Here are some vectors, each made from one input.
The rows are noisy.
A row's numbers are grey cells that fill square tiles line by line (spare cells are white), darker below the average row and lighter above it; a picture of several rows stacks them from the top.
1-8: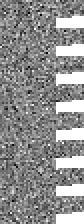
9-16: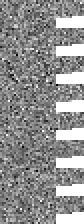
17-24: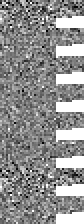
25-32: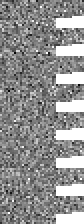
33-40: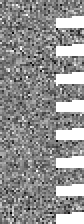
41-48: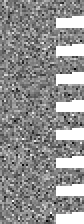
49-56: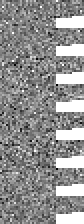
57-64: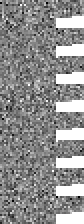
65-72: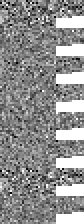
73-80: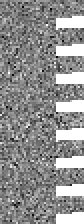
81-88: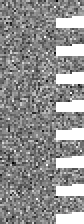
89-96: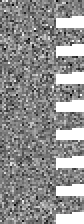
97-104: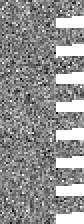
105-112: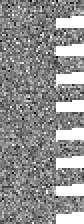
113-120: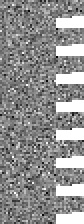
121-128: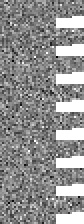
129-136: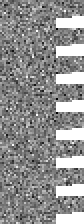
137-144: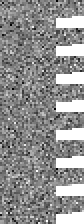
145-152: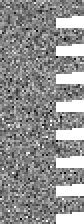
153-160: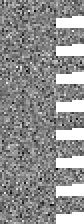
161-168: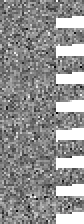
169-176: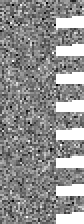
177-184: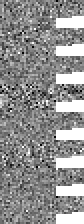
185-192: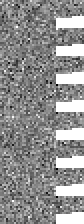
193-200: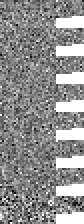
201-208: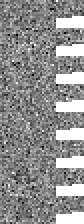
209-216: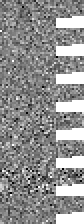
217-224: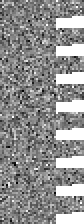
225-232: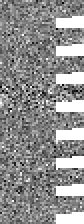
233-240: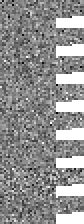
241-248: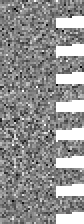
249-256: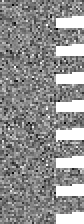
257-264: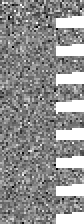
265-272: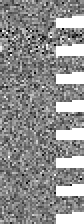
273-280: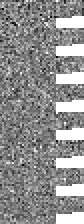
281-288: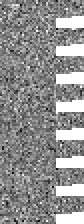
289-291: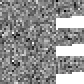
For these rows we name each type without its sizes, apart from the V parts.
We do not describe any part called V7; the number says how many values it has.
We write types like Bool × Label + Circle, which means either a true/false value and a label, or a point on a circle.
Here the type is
Circle × Circle × Label × V7 + Unit.
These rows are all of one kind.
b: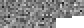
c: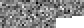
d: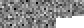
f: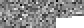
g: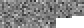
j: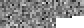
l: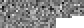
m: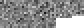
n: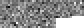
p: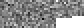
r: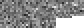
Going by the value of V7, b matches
c, g, l and n.
